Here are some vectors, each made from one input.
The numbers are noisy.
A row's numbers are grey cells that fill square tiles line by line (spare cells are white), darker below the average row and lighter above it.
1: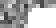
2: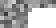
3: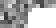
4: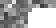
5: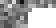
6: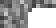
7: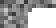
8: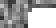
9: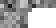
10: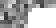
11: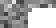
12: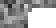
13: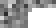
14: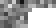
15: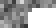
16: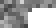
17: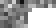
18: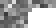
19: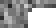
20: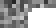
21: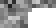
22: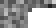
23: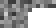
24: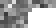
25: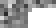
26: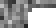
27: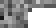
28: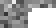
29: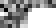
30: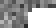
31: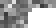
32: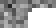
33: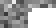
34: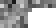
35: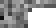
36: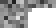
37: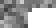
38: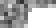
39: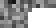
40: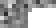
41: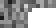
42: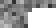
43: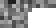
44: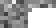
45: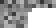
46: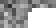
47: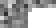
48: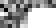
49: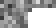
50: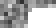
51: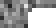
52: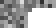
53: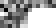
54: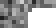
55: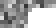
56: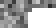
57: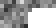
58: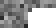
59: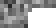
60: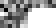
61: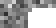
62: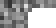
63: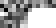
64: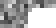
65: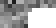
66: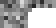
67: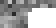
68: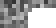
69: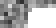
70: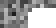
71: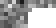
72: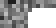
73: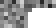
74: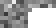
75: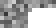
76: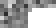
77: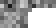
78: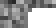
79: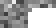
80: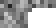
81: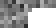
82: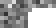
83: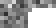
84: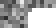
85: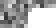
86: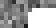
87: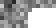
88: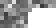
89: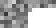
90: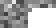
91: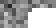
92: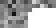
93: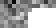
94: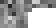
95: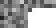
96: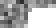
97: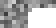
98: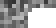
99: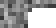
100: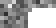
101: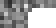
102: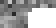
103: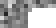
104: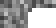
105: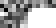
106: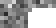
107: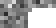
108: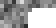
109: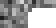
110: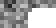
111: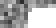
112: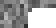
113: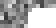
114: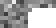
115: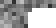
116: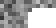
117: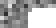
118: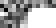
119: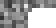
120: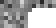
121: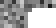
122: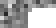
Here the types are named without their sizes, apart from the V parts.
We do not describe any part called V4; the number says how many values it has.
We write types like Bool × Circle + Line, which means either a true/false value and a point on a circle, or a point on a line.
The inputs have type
List(Bool × V4).
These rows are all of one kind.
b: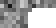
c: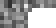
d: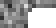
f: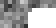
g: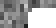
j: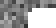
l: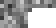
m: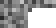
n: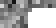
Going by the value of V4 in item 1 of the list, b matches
d, l and n.
